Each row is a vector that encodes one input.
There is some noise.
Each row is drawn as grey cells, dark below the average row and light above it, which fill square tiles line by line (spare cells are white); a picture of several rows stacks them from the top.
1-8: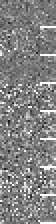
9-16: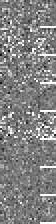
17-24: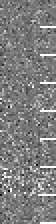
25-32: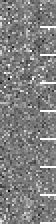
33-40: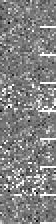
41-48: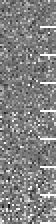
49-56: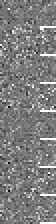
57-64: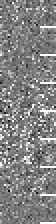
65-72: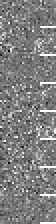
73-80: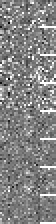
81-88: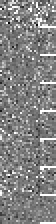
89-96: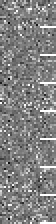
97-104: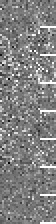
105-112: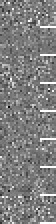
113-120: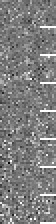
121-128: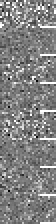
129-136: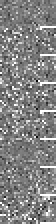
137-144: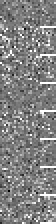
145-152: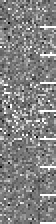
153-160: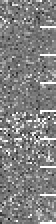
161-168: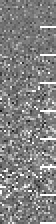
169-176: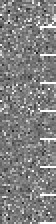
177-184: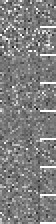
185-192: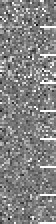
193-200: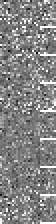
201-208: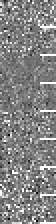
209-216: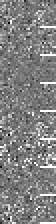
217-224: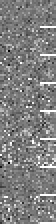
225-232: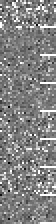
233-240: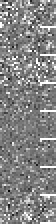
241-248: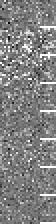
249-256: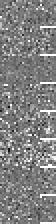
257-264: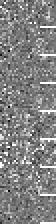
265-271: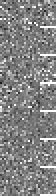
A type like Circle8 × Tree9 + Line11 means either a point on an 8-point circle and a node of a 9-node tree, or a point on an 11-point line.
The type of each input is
(Bool × Bool × Bool + Circle9) × Circle8.
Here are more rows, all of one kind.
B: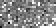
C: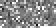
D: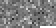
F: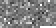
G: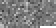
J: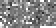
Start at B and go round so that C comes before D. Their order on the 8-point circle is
B, G, J, C, F, D.
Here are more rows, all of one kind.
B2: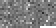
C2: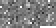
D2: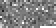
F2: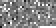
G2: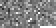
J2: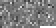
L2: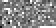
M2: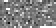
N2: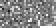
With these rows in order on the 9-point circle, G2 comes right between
D2 and L2.
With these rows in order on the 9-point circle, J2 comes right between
B2 and L2.
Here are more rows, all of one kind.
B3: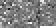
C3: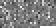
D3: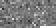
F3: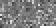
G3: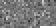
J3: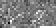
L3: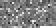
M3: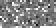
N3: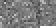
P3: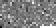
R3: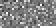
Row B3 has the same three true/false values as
D3, N3, P3 and R3.
